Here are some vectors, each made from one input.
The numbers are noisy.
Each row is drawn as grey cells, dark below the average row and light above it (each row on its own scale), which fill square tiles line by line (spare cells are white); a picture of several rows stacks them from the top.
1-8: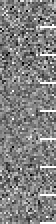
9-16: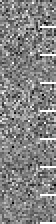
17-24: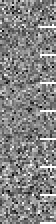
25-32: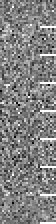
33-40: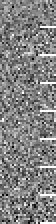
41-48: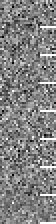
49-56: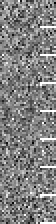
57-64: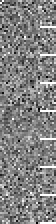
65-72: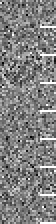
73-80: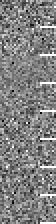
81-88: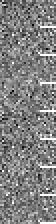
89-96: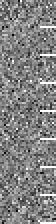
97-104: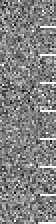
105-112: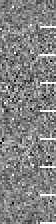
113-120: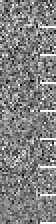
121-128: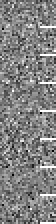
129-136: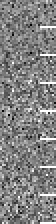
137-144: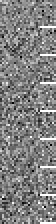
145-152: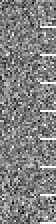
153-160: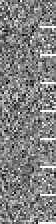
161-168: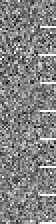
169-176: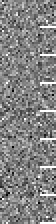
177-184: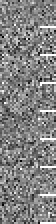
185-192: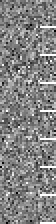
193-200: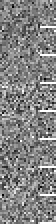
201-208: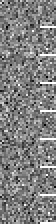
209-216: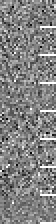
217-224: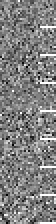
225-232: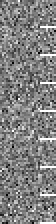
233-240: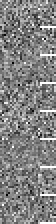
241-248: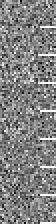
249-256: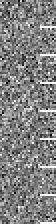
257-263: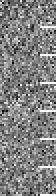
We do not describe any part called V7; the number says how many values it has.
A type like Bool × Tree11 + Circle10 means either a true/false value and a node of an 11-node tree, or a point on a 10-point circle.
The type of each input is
Bool × (Label5 × V7 + Unit) × Tree8 × Tree10.
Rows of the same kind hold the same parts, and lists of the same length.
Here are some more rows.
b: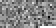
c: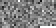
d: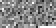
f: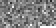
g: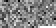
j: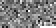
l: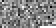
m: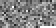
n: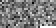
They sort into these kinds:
b, c, l, m, n
d, f, g, j

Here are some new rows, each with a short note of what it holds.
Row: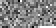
a node of an 8-node tree, a node of a 10-node tree and a true/false value
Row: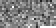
a node of an 8-node tree, a node of a 10-node tree and a true/false value
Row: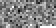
a node of an 8-node tree, a node of a 10-node tree and a true/false value
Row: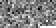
one of 5 labels, a node of an 8-node tree, a node of a 10-node tree, a true/false value and a value of V7
